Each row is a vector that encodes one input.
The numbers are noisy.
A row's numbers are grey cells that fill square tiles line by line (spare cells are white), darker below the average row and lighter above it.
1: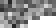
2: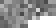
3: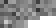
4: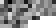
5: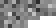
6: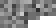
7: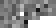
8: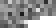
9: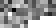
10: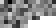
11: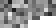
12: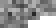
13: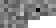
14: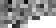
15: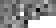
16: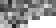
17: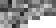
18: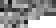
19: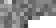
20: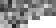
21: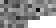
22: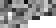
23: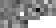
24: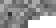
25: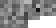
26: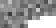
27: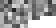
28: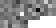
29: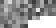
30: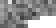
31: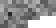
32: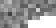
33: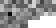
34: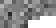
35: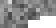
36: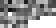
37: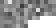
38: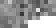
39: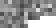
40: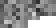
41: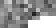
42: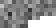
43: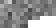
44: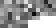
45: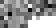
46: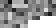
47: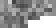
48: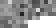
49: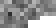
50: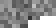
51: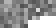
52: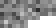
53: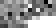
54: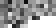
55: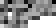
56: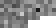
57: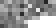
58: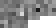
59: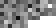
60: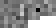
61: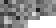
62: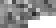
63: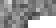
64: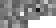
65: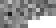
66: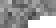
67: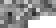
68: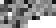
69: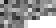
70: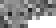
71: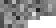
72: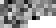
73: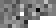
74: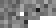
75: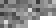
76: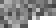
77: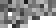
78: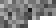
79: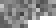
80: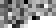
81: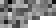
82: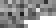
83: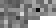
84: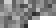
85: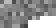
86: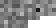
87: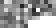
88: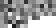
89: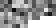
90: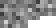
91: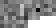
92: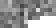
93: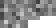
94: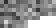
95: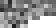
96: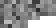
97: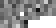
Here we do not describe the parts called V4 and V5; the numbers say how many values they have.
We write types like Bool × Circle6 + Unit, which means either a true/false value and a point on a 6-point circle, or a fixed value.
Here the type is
Bool × (Circle6 + V5) + V4.
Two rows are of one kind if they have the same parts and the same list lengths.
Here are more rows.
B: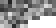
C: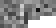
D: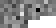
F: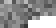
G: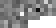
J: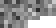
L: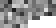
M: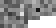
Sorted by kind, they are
B, L
C, D, F, G, M
J

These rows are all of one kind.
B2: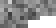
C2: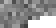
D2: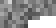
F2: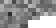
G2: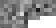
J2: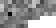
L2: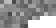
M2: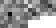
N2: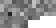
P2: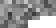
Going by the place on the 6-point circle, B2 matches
D2, G2 and N2.
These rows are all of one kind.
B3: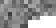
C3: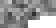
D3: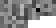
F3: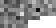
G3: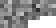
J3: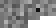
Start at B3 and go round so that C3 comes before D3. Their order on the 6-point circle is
B3, C3, F3, G3, D3, J3.
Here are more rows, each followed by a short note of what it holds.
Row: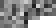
a point on a 6-point circle and a true/false value
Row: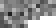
a true/false value and a value of V5
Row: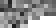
a value of V4
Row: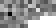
a true/false value and a value of V5
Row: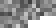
a true/false value and a value of V5
